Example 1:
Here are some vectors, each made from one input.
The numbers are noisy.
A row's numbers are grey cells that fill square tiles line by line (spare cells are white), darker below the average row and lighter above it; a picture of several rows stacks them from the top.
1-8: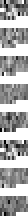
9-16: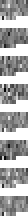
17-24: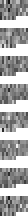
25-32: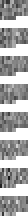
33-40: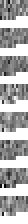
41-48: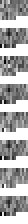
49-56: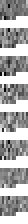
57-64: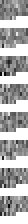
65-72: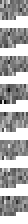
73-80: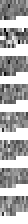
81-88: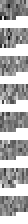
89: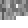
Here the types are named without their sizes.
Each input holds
a list of points on a line.
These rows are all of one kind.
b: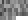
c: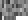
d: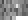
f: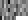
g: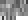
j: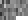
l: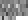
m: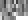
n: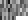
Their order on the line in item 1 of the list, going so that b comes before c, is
m, g, l, d, b, j, c, f, n.
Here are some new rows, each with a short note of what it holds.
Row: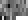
a list of one item
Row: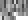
a list of two items
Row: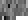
a list of one item
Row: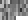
a list of one item
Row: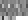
a list of two items
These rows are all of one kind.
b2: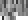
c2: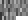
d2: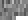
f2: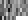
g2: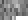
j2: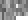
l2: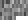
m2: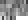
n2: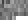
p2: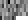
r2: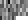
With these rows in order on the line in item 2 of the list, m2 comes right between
l2 and p2.
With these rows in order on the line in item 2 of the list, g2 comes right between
b2 and c2.
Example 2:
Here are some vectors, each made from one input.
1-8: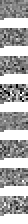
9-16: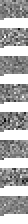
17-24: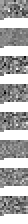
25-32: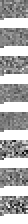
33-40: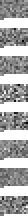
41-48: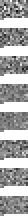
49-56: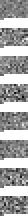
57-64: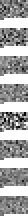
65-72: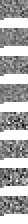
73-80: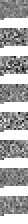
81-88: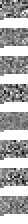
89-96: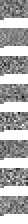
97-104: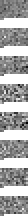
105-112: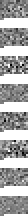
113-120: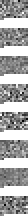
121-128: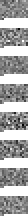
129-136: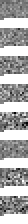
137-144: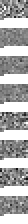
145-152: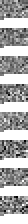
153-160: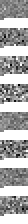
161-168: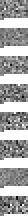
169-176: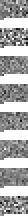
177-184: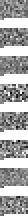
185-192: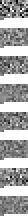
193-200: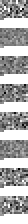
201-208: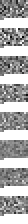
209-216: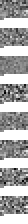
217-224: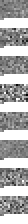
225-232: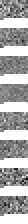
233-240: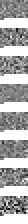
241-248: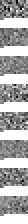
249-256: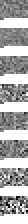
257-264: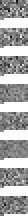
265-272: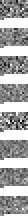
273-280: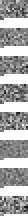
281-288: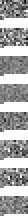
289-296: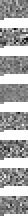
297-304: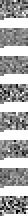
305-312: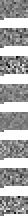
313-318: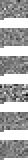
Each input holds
a list of up to two points on a 19-point line.
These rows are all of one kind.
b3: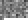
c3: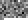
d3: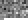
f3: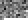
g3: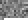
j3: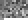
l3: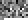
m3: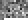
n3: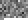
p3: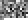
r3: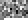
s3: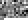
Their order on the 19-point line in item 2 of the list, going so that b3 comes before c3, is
g3, b3, s3, c3, l3, f3, j3, p3, d3, n3, r3, m3.
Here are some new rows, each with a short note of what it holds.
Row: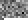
the empty list
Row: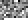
the empty list
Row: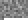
a list of two items
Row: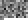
a list of two items
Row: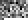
the empty list
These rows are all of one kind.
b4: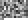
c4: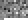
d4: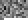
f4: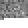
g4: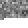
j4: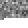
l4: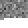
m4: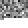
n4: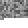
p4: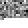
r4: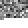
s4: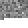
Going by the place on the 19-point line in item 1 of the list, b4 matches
n4 and r4.
